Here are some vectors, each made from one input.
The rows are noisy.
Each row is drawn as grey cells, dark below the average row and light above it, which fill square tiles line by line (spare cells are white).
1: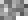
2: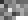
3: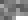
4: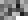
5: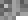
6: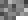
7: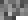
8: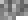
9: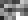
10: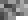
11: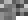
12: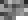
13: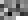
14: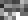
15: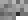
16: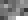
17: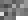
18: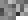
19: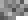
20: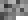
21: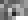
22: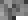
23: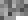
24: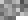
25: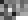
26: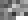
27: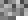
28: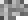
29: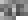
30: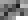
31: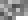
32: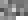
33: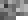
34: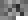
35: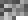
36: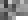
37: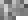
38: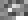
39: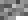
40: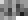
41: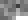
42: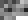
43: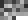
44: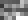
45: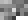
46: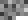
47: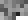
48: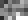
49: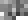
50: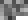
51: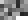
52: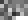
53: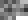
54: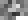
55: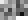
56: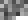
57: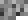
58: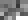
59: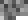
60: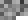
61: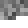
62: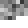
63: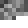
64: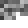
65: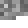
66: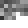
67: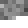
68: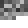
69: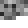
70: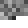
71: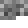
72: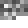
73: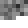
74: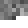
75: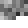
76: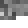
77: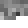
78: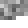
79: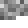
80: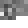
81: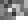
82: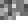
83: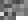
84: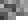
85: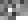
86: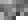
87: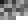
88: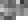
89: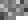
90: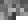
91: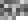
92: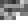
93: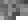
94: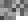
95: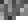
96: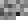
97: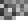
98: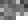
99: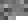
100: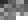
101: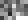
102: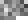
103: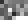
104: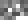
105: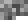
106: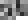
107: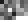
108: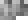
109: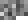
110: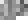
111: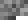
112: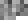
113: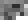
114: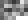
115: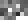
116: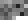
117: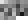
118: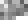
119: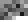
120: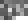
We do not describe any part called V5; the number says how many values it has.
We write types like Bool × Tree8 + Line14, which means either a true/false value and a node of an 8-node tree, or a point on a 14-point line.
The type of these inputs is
Circle8 × (Line7 + V5).
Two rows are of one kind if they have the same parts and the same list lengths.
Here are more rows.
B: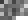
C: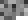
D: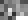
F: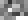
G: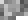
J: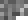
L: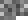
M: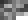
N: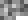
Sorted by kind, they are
B, C, D, F, J, L
G, M, N

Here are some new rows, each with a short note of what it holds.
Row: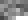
a point on an 8-point circle and a point on a 7-point line
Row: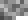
a point on an 8-point circle and a point on a 7-point line
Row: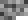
a point on an 8-point circle and a value of V5
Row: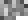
a point on an 8-point circle and a point on a 7-point line
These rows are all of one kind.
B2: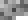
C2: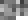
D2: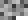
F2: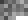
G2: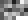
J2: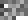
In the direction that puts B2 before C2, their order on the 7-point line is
D2, B2, C2, F2, J2, G2.
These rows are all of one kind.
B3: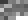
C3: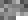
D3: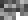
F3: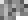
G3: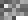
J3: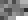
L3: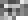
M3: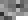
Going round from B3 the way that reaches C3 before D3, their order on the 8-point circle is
B3, C3, G3, L3, F3, D3, J3, M3.
